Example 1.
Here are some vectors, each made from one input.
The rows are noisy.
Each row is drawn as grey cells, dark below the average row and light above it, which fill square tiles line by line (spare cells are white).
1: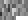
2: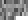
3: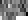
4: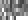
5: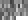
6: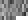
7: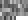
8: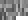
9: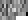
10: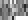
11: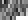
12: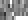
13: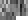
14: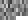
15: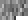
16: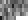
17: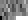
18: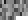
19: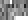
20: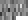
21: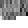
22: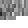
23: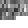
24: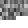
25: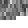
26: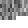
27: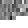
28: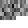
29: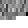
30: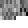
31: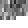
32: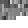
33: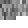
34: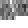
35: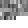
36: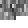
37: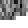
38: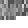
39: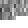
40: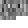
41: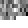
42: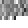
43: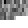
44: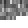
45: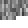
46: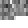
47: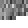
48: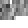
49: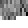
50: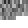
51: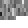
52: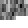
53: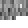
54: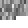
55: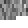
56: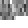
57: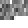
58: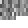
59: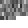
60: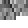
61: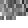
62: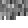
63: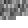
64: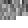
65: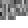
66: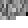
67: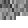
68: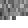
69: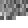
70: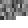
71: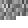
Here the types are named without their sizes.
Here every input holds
two labels.
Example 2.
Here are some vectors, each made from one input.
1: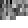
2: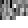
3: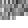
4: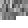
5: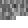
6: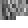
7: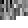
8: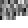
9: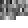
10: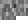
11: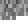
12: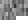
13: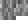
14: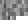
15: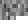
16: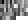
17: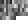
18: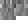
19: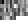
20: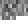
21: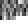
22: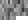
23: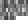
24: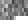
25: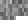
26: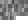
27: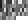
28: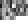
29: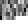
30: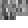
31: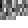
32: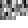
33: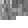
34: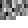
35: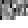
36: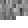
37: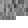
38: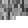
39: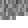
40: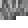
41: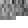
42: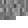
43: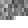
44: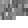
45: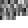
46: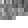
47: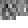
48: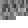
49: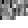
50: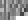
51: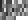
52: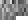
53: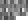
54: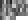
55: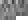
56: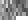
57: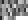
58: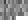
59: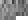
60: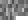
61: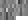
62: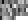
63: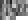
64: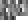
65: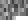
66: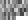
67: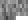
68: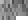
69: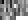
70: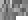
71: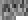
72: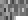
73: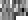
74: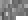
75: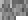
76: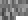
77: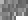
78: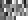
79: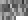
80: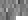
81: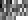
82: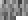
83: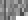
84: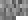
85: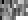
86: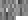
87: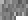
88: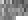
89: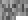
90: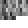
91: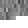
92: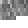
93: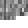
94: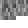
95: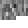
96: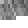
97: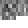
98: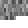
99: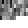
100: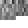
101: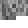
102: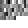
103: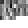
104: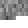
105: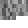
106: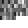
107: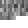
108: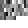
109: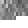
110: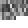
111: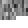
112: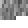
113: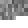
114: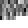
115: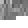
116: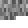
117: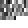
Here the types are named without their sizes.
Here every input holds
either a point on a line, or a node of a tree.
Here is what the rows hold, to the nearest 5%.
About 30% of them hold a point on a line. The rest hold a node of a tree.
